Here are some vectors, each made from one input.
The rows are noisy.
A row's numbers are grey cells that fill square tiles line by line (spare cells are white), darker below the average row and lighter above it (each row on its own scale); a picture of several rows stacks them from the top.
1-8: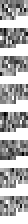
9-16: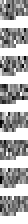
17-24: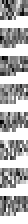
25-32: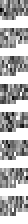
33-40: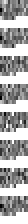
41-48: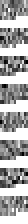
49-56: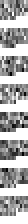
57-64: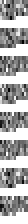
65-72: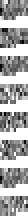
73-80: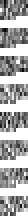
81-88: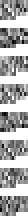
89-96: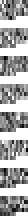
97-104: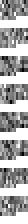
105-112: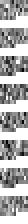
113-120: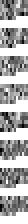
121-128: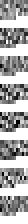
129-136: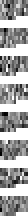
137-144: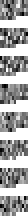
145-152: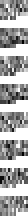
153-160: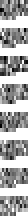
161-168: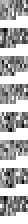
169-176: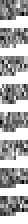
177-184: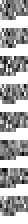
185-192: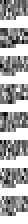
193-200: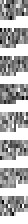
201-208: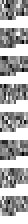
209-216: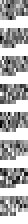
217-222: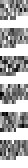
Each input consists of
either a point on an 18-point circle, or a point on a 7-point line.
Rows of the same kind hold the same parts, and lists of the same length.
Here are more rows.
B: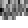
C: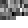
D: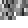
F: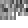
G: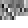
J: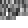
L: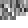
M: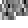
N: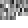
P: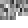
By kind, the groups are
B, C, D, J, M
F, G, L, N, P

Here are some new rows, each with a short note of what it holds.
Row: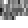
a point on an 18-point circle
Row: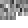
a point on a 7-point line
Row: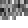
a point on an 18-point circle
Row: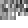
a point on a 7-point line
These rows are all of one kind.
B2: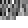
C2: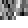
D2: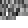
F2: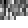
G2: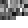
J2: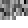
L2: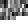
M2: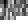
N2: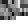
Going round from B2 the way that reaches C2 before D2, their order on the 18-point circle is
B2, J2, C2, N2, G2, L2, M2, F2, D2.
